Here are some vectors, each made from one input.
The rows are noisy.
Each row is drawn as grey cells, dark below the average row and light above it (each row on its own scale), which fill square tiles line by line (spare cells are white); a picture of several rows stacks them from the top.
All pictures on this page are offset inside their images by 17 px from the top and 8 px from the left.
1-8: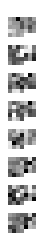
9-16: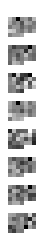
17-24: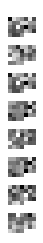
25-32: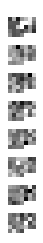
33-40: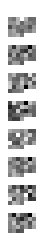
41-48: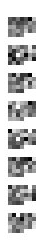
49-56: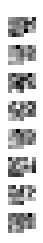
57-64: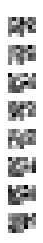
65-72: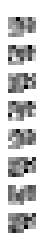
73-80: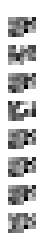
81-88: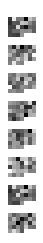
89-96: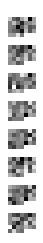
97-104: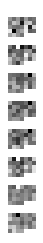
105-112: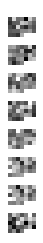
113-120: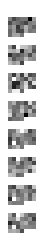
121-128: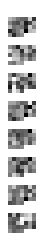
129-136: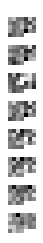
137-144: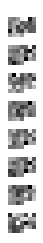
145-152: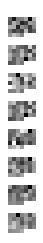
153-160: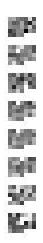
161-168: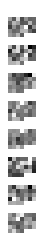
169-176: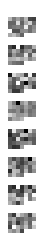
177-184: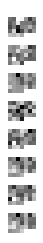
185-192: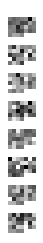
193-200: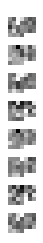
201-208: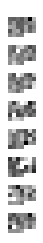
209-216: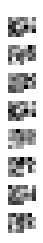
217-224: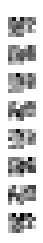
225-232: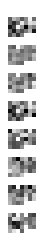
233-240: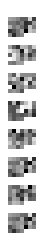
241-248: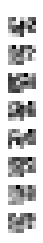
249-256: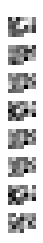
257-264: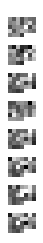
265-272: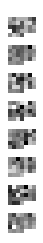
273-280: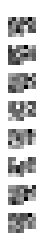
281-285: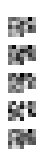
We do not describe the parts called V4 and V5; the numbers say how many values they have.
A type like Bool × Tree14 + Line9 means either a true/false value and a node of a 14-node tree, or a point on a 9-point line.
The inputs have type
Line6 + List2(Circle6) × V4 × V4 + V5.
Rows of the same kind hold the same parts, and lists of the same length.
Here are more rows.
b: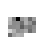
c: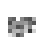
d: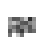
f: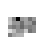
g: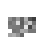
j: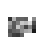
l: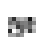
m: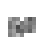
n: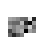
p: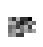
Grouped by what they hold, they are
b, f
c, l, p
d, g, m
j
n

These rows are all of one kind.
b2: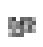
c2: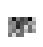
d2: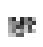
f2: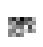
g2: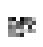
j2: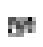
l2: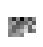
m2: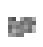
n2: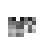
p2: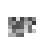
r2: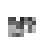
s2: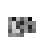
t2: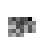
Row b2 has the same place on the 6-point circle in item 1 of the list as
d2, n2, p2 and r2.
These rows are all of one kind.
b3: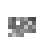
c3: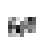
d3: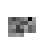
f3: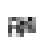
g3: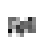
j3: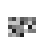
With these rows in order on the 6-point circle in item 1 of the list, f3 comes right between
d3 and g3.
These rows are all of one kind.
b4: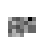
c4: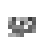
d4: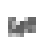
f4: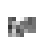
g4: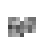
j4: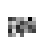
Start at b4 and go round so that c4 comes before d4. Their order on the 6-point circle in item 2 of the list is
b4, c4, g4, d4, j4, f4.
